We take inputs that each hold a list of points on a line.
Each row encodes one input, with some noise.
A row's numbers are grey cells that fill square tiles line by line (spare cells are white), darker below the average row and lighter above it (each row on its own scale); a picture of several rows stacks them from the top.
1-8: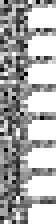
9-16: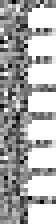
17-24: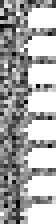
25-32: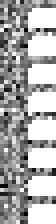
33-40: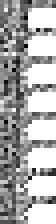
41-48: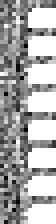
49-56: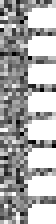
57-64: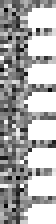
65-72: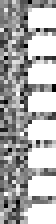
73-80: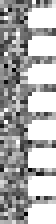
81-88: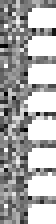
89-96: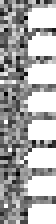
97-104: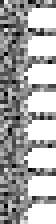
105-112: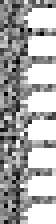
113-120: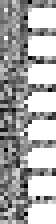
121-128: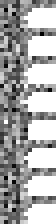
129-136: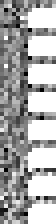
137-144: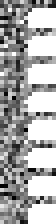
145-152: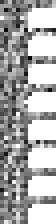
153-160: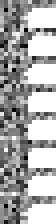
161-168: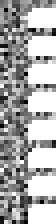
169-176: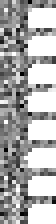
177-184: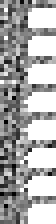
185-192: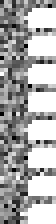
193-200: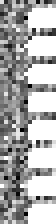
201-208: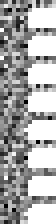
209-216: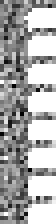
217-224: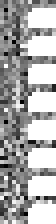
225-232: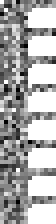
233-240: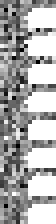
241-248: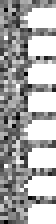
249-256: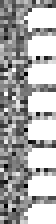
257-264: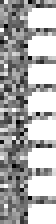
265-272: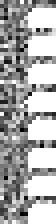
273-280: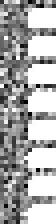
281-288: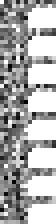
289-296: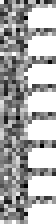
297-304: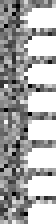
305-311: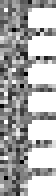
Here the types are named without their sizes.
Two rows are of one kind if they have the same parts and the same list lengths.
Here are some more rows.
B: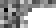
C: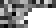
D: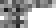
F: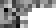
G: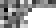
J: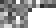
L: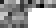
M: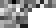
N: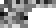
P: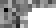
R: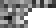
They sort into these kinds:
B, D, F, G, N, P
C, J, L, R
M

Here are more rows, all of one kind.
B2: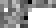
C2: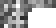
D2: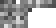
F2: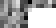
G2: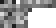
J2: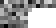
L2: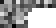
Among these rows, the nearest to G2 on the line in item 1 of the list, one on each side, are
D2 and L2.
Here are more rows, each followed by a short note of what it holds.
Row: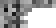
a list of one item
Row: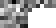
the empty list
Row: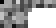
a list of two items
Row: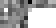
a list of two items
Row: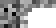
a list of one item
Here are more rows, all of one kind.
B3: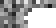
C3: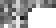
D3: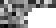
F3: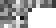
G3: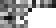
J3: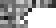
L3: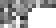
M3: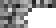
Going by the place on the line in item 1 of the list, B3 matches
D3 and M3.
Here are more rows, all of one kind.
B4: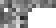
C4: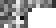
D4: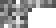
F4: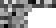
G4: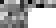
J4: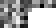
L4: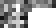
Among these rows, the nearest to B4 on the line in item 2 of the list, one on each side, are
C4 and L4.
